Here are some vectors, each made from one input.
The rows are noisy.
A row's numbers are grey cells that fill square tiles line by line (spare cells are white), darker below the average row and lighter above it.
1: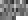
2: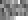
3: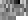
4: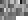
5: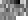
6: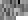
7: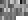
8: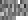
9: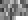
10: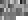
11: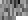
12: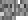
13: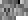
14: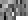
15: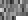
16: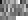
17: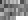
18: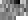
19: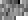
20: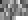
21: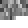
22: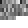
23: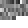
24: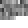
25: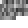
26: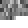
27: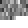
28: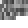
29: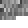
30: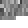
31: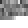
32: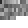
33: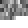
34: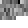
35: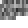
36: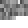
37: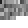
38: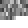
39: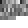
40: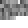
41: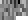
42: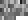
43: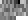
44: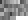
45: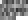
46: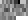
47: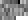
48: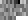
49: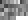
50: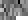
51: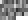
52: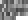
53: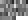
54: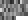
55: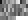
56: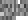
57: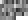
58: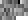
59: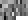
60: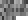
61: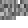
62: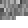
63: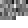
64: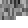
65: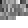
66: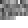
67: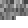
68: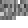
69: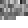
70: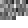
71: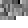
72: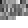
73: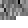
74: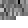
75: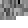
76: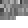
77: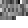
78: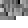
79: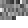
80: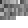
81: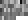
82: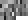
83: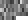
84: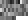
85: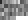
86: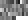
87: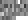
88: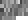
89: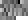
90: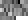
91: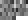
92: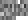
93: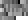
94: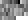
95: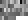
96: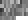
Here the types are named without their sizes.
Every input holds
either a fixed value, or a point on each of two lines, or a node of a tree.
